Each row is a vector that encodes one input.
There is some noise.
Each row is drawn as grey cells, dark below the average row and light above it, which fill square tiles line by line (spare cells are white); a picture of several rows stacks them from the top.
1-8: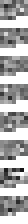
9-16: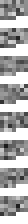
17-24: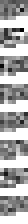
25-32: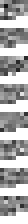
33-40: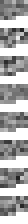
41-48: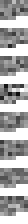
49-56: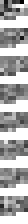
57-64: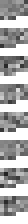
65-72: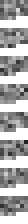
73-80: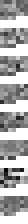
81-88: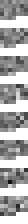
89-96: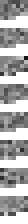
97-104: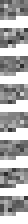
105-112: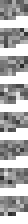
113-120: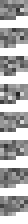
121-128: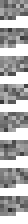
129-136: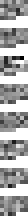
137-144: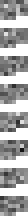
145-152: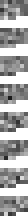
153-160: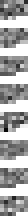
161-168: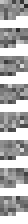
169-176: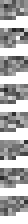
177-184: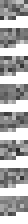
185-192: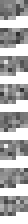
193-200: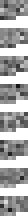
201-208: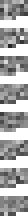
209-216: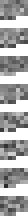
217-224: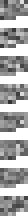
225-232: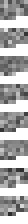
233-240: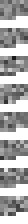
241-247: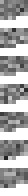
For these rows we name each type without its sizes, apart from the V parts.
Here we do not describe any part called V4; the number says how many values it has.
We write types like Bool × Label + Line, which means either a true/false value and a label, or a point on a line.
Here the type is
List(Line × V4).
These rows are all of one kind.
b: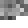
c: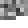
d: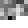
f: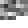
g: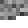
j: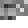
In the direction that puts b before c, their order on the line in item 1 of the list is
d, b, j, g, c, f.
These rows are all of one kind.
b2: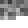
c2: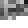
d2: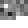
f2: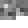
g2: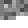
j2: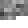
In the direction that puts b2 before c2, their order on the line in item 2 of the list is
g2, b2, d2, f2, c2, j2.
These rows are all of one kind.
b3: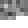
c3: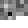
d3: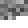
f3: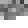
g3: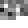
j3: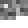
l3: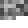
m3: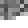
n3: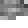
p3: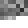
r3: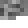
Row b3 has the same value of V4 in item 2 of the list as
d3, f3, g3 and j3.
